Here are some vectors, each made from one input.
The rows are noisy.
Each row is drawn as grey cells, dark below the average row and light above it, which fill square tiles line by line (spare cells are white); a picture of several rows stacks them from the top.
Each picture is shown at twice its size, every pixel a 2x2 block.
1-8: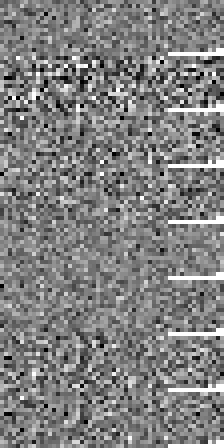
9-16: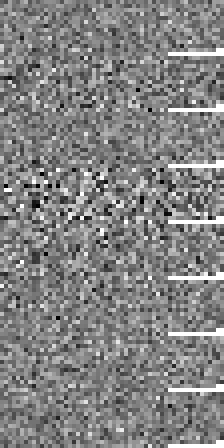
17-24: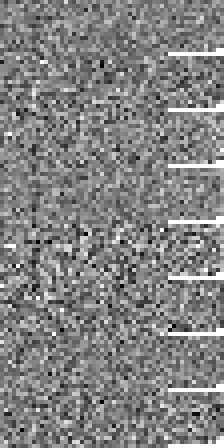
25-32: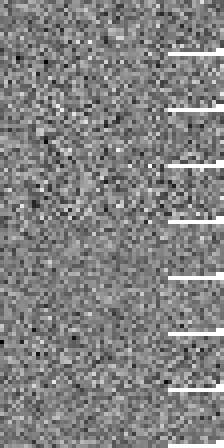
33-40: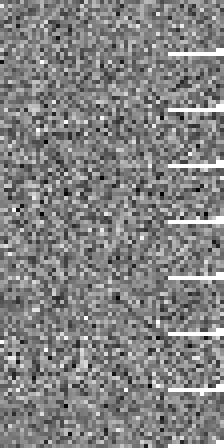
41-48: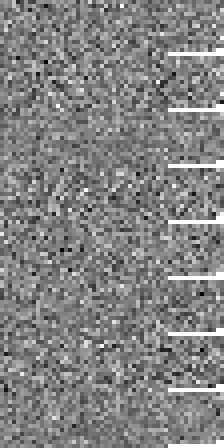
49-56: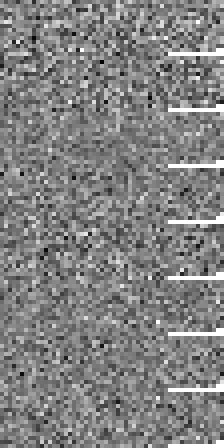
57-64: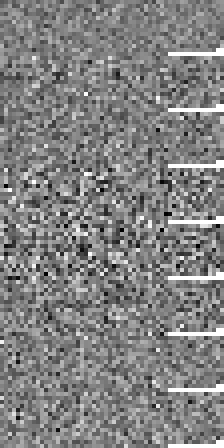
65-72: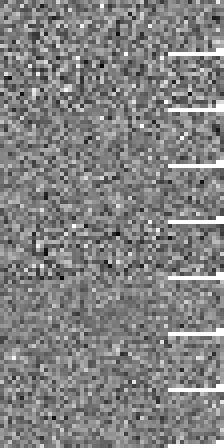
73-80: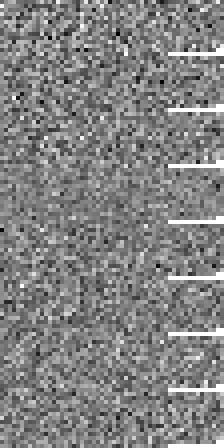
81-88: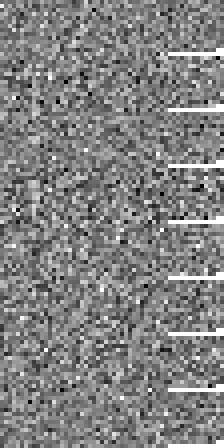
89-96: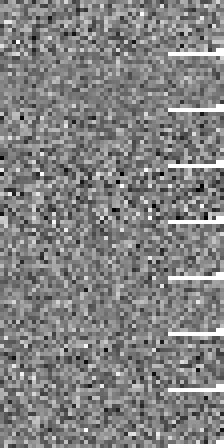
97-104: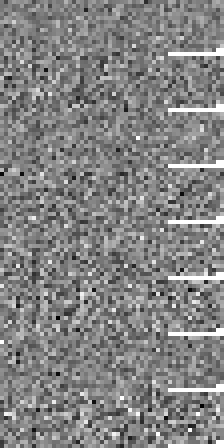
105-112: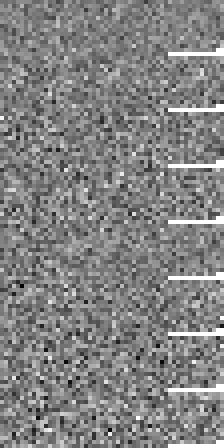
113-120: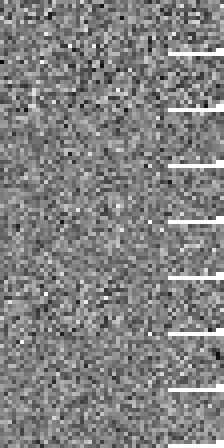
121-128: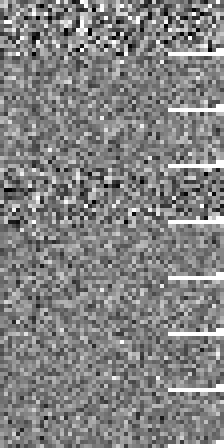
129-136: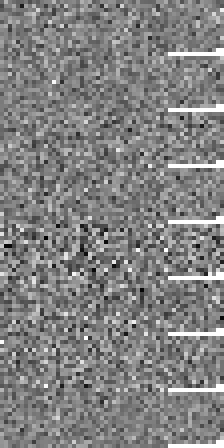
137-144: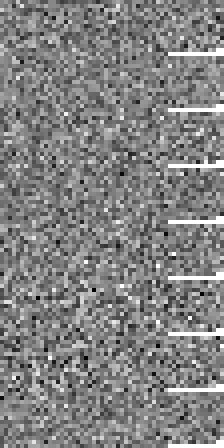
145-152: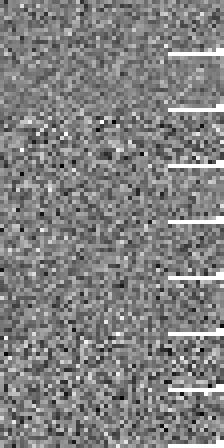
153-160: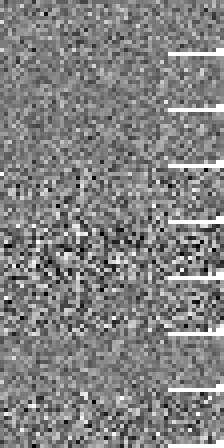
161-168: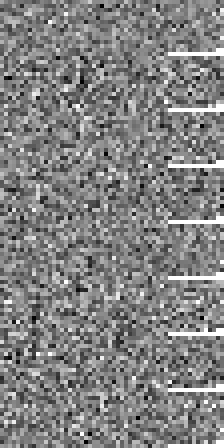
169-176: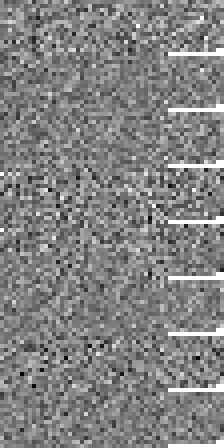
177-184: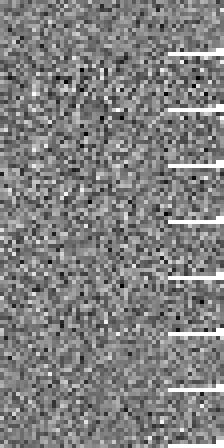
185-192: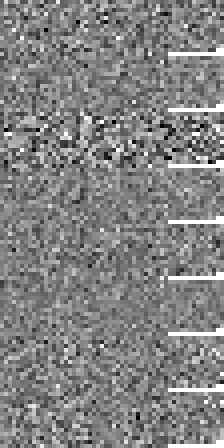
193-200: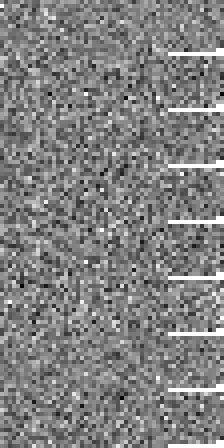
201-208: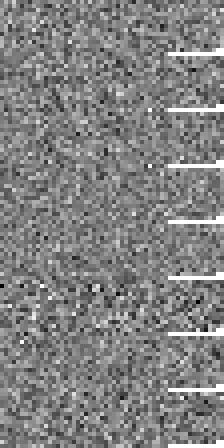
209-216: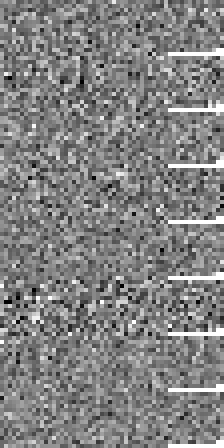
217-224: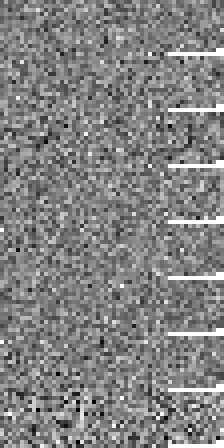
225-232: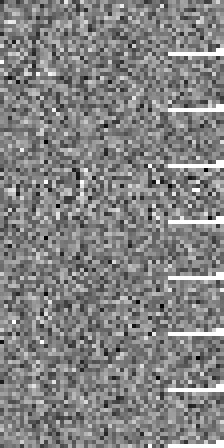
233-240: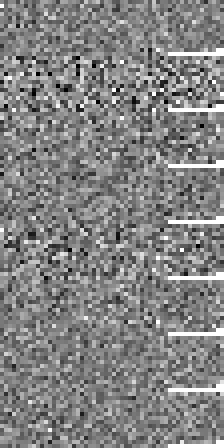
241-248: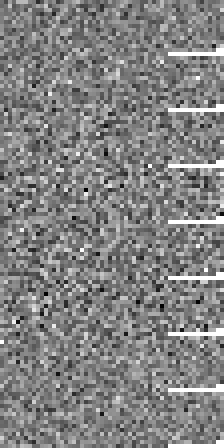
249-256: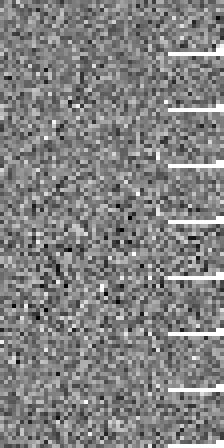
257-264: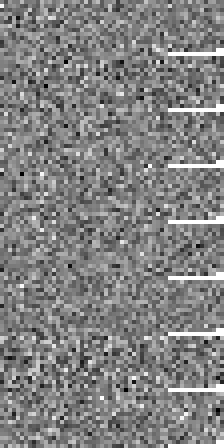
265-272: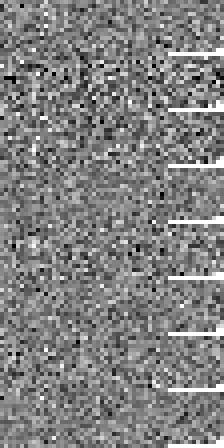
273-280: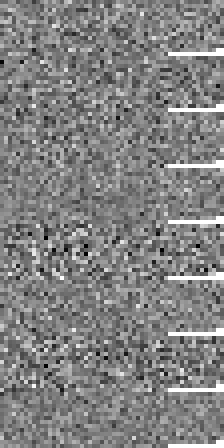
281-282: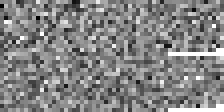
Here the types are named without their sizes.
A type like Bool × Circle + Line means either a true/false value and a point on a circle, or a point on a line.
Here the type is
((Bool × Bool × Bool + Unit) × Line × Line + Label) × Label × Label.
